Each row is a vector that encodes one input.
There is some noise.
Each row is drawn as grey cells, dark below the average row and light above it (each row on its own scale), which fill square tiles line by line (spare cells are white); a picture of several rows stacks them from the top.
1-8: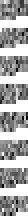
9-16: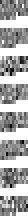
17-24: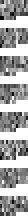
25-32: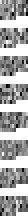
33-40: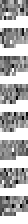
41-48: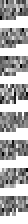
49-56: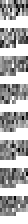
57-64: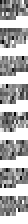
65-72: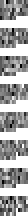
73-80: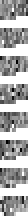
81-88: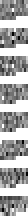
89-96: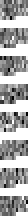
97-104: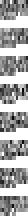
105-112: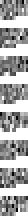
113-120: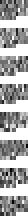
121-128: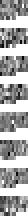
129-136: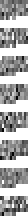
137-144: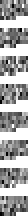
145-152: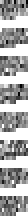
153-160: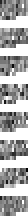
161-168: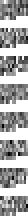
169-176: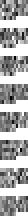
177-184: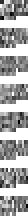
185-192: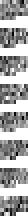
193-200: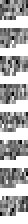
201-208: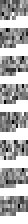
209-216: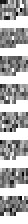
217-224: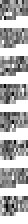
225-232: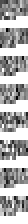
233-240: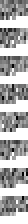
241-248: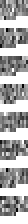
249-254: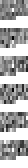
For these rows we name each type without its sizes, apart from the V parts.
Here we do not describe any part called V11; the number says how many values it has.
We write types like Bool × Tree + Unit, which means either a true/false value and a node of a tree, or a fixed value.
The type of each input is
Bool × Bool × Bool × Bool × (Line + V11).
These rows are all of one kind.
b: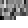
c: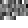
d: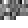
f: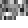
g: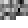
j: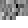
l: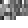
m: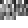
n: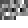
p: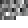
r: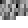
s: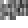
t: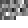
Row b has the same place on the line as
n, p and t.
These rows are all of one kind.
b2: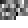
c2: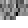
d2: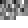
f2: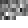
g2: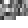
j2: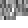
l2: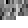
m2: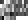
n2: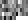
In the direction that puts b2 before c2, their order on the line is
l2, f2, n2, b2, d2, j2, m2, g2, c2.
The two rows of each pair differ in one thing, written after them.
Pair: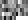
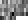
one of the four true/false values
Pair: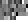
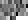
one of the four true/false values
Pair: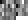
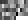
the place on the line
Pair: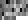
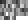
the place on the line
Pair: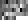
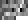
one of the four true/false values
